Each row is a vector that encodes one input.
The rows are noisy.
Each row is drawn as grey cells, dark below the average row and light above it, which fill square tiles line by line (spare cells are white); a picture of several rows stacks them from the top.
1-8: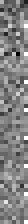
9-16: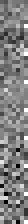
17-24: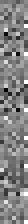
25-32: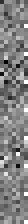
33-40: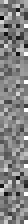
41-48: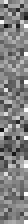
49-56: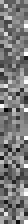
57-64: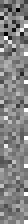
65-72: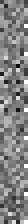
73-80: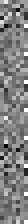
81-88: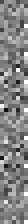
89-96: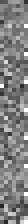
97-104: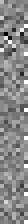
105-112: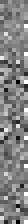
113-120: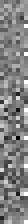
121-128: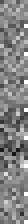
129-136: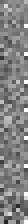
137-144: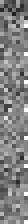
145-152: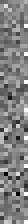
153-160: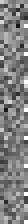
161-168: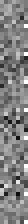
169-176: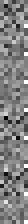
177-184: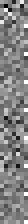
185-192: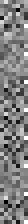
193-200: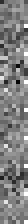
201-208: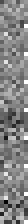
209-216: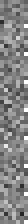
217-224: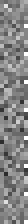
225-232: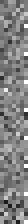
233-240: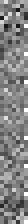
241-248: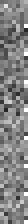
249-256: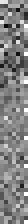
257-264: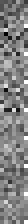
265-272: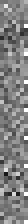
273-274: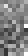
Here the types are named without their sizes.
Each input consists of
a list of points on a line.
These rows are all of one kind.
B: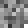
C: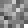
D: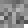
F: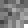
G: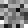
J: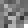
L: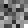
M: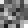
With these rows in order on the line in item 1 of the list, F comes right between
D and J.
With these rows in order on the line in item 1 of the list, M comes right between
J and L.
